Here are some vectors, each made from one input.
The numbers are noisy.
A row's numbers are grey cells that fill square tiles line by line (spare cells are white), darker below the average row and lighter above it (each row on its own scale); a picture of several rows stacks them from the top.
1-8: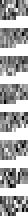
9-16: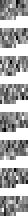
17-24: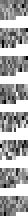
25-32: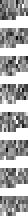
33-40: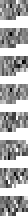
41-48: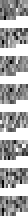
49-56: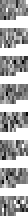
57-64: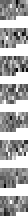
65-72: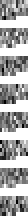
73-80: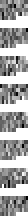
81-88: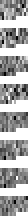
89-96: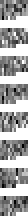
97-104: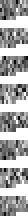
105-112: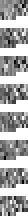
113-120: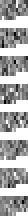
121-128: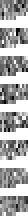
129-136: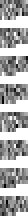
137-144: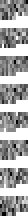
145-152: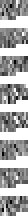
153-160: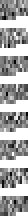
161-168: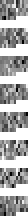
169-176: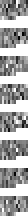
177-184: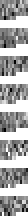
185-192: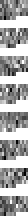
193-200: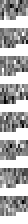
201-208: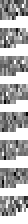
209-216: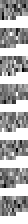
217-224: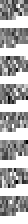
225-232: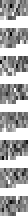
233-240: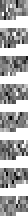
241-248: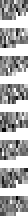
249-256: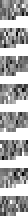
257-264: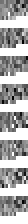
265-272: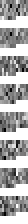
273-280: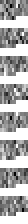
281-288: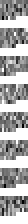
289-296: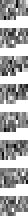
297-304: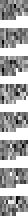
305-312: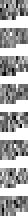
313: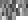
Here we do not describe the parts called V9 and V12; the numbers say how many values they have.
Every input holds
four true/false values and a value of V9, together with either one of 8 labels and a point on a 7-point line, or a value of V12.
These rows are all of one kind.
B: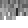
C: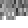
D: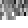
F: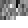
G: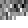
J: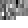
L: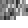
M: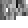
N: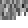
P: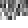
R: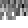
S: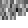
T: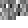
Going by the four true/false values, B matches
C, D and R.
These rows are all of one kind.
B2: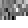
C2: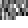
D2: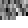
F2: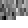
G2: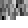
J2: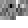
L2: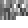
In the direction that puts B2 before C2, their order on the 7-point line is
L2, D2, J2, F2, G2, B2, C2.
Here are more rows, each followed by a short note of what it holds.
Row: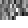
one of 8 labels, a point on a 7-point line, four true/false values and a value of V9
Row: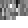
four true/false values, a value of V9 and a value of V12
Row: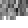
one of 8 labels, a point on a 7-point line, four true/false values and a value of V9
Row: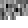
one of 8 labels, a point on a 7-point line, four true/false values and a value of V9
